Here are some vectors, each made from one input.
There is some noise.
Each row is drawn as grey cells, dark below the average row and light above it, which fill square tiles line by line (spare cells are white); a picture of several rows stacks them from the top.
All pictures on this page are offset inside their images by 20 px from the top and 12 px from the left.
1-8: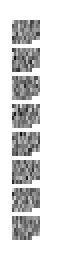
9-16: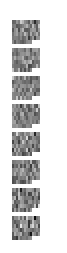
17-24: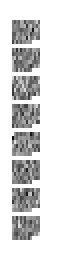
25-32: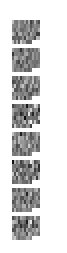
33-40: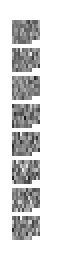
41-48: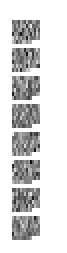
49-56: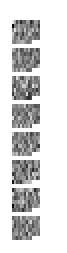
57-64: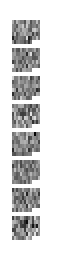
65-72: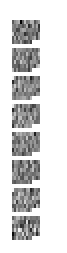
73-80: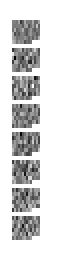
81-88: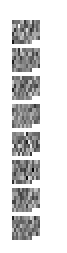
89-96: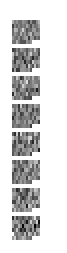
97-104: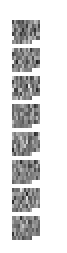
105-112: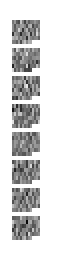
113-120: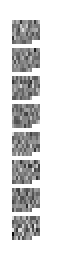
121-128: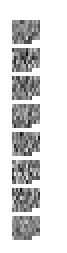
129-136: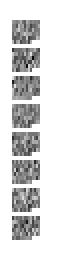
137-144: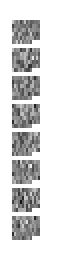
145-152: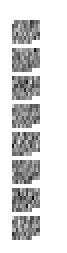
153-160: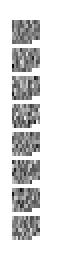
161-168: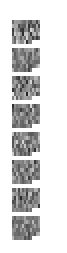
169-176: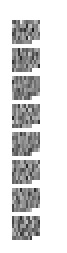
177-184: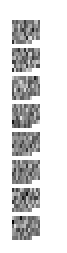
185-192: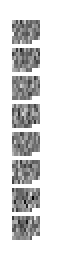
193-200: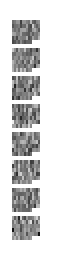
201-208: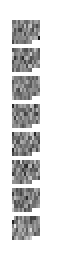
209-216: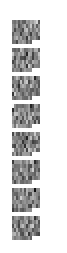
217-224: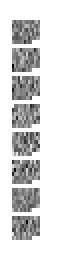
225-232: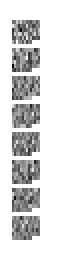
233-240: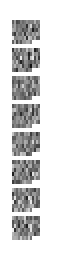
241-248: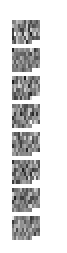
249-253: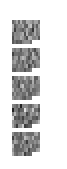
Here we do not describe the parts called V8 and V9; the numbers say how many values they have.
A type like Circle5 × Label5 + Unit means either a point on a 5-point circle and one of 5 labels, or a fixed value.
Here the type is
List3(Line4) + V8 × V9.
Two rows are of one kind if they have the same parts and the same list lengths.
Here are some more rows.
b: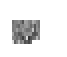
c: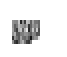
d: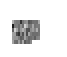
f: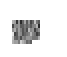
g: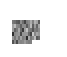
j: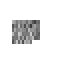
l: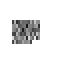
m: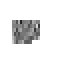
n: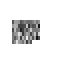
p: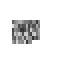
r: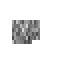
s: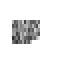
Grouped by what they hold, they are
b, c, m, r
d, s
f, j
g, l
n, p

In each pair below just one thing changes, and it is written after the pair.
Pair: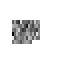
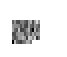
the value of V8
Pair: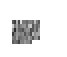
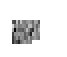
the value of V8
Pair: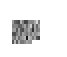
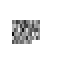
the value of V8
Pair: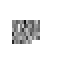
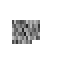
the value of V9
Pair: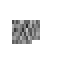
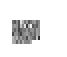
the value of V8
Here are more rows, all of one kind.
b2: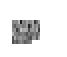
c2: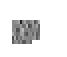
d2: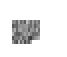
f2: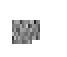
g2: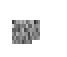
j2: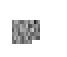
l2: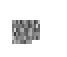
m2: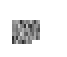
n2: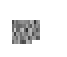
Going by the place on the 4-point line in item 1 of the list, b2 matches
c2, l2 and m2.
